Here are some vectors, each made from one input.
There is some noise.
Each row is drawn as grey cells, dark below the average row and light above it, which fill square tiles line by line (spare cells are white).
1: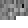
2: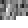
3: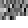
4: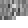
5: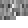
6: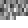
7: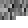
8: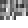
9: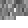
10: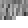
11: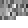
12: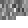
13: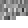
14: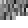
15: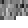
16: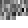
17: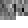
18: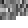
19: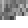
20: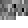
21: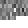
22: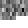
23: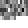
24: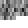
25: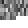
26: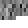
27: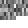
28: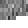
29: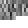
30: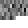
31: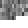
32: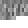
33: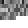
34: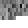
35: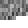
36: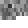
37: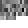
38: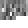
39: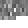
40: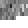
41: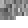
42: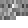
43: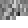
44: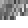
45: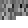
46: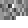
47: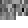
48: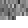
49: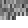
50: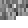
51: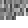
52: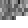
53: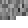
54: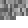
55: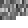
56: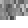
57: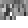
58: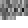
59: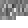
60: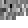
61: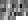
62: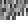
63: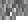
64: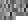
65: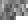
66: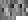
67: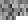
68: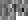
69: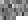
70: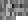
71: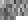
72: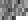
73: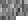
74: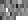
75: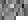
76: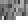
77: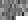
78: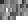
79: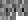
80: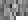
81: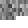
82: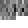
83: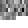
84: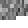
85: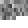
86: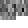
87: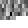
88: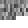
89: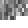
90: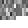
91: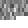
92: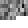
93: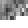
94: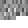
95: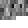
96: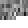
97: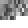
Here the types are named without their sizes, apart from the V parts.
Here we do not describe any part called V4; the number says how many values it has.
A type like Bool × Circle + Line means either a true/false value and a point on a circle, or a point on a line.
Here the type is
(Bool × Bool × Bool + V4) × Tree.
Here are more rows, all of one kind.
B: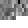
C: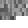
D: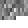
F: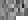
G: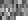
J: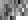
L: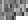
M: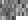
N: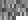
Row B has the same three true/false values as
D, F and J.
